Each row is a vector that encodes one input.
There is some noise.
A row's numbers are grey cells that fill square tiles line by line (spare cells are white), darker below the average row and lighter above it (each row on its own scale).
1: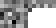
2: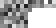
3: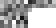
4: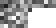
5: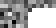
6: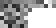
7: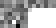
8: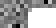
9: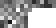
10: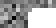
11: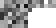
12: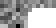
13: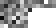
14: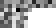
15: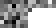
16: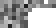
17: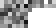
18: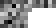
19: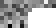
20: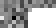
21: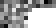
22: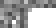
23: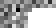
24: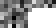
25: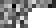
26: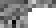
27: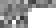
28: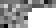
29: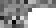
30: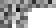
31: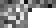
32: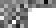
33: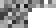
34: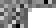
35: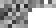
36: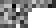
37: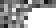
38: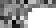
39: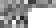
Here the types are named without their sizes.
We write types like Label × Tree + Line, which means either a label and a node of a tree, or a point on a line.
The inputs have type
Bool × Label.
